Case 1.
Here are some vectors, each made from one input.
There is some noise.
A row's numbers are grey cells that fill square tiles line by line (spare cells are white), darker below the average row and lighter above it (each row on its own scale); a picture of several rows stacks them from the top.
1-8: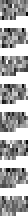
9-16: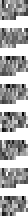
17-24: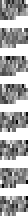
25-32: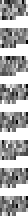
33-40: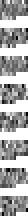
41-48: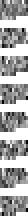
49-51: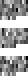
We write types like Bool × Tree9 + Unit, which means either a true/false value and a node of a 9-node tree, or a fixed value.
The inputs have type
Line8.
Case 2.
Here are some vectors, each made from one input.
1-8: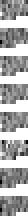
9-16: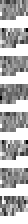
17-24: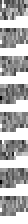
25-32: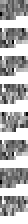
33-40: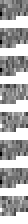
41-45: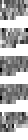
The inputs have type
Line9.
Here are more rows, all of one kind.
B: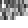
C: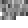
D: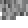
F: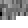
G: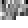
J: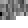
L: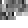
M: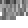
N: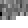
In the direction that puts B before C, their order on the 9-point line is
F, N, J, L, B, M, D, C, G.
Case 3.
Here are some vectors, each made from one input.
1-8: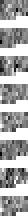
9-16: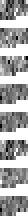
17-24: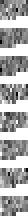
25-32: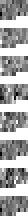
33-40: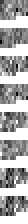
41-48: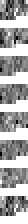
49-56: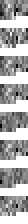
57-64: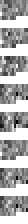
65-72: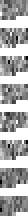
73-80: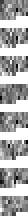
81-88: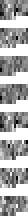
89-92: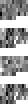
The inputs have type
Circle11.
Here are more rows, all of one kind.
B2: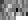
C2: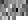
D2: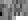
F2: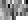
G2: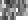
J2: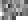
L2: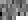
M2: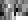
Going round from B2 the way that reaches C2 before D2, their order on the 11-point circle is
B2, C2, F2, J2, G2, L2, D2, M2.
